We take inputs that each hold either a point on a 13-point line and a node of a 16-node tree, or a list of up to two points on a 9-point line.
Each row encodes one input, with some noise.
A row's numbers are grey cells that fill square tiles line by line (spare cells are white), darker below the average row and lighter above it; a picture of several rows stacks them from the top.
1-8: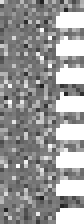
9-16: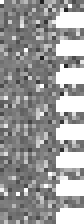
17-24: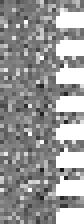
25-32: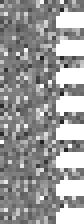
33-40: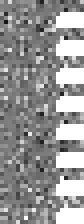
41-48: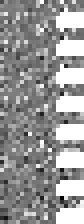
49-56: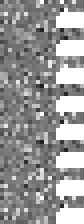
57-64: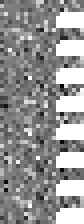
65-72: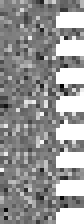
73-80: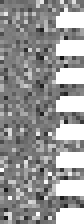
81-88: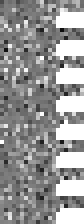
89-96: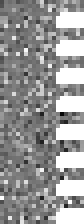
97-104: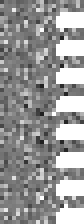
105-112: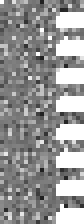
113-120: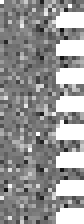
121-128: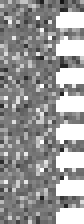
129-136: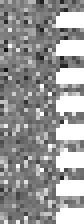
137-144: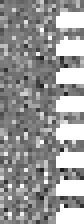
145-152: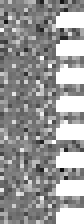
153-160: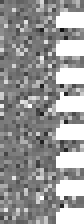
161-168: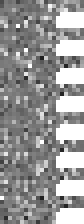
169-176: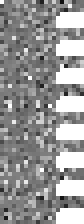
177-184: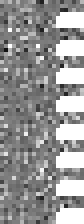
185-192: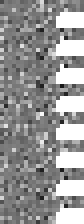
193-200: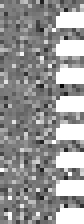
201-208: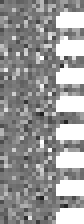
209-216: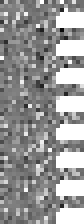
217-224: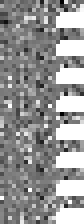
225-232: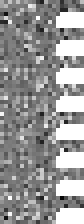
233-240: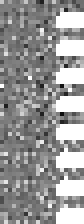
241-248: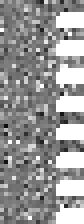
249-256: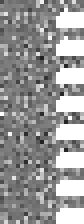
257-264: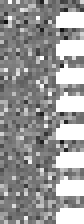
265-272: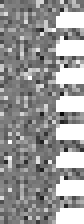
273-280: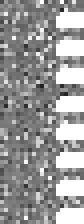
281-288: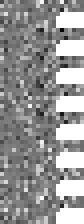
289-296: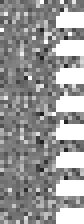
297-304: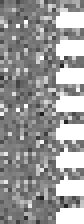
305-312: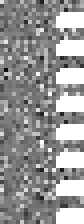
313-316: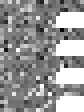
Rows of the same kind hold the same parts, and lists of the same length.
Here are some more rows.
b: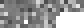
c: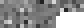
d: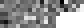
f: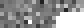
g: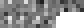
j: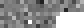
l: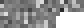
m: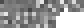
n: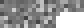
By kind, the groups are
b, l, m
c, f, g, j
d
n

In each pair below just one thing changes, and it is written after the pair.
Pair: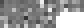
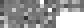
the place on the 9-point line in item 2 of the list
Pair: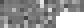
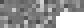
the place on the 9-point line in item 1 of the list
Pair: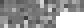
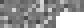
the place on the 9-point line in item 1 of the list
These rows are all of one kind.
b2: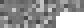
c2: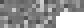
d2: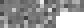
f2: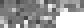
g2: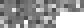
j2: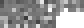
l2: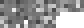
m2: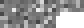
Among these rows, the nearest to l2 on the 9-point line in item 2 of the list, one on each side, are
f2 and g2.
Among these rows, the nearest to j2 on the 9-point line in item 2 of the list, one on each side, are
b2 and c2.
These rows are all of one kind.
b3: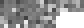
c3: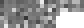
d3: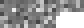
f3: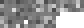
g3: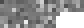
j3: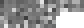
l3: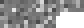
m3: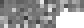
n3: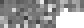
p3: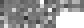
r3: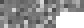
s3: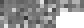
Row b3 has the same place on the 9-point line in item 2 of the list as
d3, j3, l3 and r3.
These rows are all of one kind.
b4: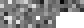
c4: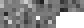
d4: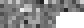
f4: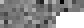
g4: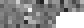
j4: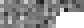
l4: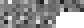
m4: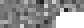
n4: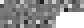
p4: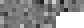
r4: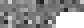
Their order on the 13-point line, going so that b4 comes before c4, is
b4, c4, p4, f4, g4, d4, r4, l4, n4, j4, m4.
